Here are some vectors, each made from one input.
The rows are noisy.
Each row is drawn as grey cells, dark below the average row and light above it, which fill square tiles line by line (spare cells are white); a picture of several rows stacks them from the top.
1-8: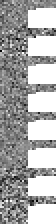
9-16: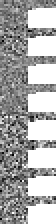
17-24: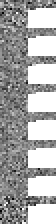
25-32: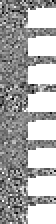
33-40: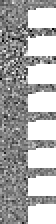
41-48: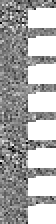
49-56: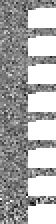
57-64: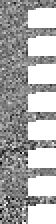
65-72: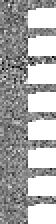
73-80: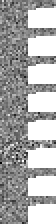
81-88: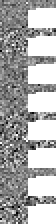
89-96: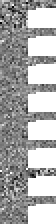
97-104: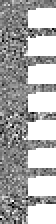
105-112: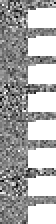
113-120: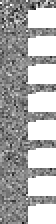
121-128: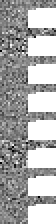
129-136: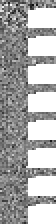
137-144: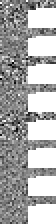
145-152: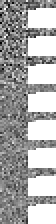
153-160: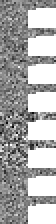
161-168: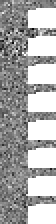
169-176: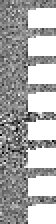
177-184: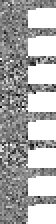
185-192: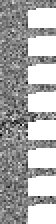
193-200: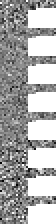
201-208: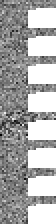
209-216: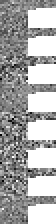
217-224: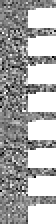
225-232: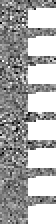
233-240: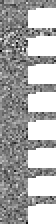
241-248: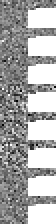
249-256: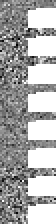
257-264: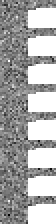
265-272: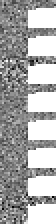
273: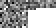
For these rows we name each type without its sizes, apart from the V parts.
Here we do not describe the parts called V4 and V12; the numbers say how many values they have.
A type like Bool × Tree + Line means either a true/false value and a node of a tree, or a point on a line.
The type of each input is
Circle × (Circle + V4) + V12.
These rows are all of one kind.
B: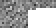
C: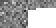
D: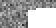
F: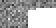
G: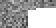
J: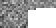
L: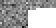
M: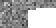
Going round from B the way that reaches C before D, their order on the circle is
B, L, J, C, M, D, G, F.
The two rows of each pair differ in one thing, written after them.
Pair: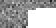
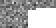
the place on the circle
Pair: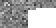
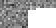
the place on the circle
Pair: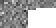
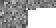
the value of V4
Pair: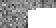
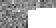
the value of V4
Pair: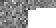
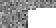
the place on the circle
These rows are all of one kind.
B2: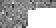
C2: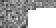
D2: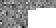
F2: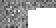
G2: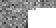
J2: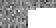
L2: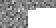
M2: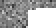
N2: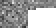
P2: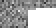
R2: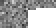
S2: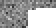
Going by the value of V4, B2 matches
D2, L2, N2 and P2.
